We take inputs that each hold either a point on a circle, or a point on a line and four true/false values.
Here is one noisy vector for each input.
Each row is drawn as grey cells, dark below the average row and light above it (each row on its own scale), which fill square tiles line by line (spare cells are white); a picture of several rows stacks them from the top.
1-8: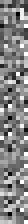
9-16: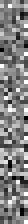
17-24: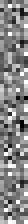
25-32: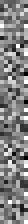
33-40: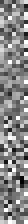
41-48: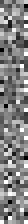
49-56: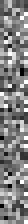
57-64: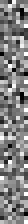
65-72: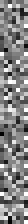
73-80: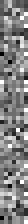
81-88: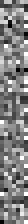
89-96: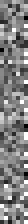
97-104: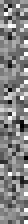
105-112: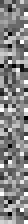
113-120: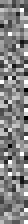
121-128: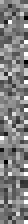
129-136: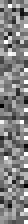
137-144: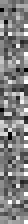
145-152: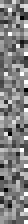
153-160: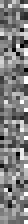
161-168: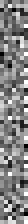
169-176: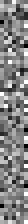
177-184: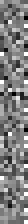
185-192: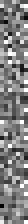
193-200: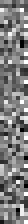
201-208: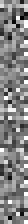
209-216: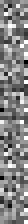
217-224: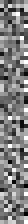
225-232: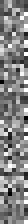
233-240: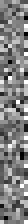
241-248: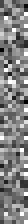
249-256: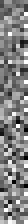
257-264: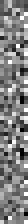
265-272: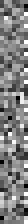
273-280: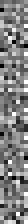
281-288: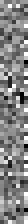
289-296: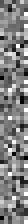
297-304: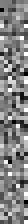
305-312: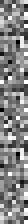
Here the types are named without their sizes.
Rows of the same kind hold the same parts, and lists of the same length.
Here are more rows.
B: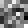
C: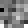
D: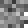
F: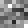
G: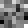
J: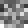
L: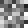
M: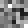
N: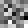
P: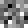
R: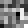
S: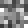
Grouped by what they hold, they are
B, C, F, G, J, M, N, P
D, L, R, S

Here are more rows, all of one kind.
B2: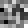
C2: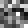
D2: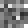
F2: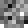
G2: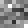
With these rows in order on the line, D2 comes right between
F2 and G2.
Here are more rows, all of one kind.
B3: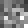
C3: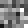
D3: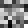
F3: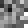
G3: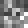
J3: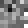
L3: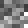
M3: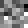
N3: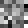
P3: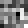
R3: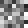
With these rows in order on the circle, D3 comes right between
C3 and N3.
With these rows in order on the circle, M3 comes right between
G3 and L3.
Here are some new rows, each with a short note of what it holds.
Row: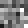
a point on a circle
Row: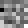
a point on a line and four true/false values
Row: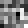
a point on a circle
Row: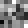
a point on a line and four true/false values
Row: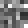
a point on a line and four true/false values
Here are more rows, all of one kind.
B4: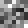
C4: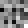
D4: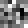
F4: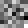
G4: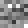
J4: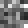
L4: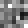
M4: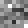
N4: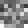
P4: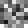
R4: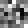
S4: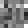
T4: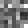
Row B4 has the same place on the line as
F4 and J4.
